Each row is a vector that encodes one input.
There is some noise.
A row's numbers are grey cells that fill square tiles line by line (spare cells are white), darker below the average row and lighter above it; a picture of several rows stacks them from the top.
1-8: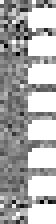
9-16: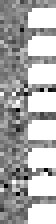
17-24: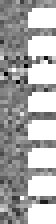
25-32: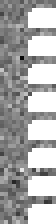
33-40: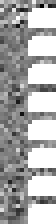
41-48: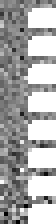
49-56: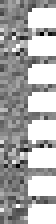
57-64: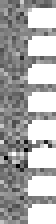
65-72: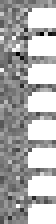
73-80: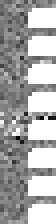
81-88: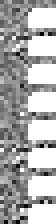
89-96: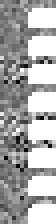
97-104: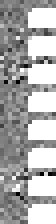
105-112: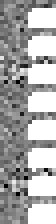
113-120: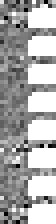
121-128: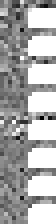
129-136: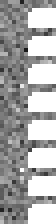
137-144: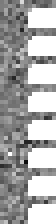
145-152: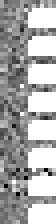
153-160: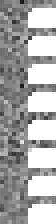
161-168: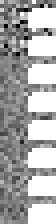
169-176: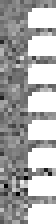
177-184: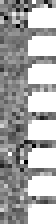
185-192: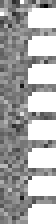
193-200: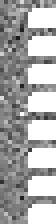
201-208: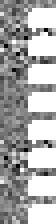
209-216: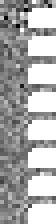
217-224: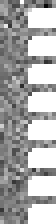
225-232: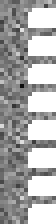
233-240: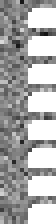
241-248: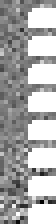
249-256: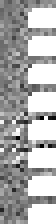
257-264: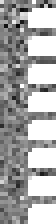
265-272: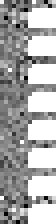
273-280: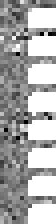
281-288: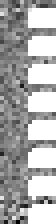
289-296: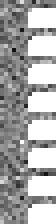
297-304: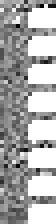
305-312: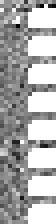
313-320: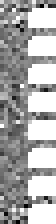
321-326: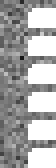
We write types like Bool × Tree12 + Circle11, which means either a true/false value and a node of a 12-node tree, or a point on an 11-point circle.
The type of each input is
Line5 + List3(Line6).
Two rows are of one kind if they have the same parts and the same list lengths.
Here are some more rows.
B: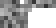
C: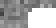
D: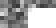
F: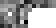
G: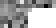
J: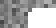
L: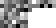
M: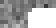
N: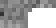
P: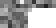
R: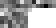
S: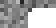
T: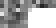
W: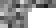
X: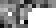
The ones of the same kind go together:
B, J
C, M, N, S
D, G, P, R, T, W
F, X
L

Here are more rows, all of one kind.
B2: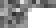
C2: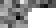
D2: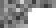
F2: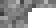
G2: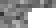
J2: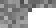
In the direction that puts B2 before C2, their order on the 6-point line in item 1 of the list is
J2, F2, G2, D2, B2, C2.
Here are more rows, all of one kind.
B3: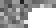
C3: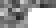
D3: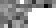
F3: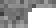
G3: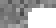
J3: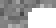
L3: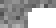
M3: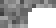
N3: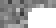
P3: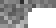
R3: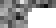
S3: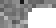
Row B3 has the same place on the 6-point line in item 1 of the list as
P3 and S3.
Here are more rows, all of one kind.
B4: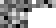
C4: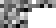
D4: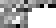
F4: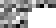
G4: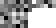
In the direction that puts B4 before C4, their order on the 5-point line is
G4, B4, C4, F4, D4.
